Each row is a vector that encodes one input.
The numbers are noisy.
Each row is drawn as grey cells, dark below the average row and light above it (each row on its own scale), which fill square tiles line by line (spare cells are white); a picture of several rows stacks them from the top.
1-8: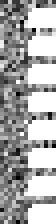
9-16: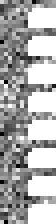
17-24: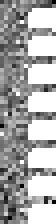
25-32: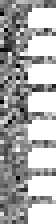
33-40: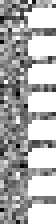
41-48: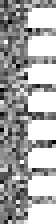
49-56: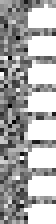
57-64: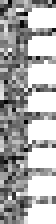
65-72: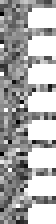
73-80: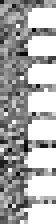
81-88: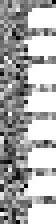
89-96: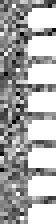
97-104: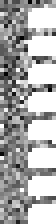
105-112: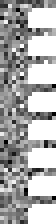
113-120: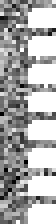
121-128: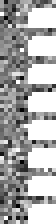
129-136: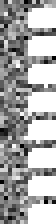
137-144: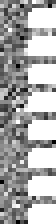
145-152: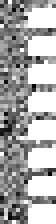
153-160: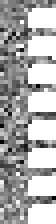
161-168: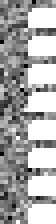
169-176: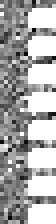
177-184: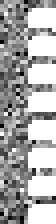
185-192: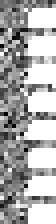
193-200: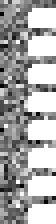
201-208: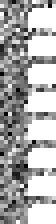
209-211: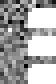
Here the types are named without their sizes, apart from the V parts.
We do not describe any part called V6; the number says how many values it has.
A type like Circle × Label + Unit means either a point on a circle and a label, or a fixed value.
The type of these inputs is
Bool × Circle + V6.
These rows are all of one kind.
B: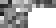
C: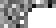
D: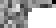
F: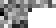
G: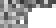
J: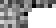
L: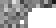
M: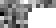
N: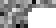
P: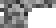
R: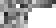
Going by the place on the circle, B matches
G, L and R.
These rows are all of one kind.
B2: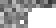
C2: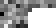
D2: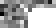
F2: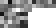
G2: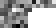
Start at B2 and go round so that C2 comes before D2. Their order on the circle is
B2, F2, G2, C2, D2.
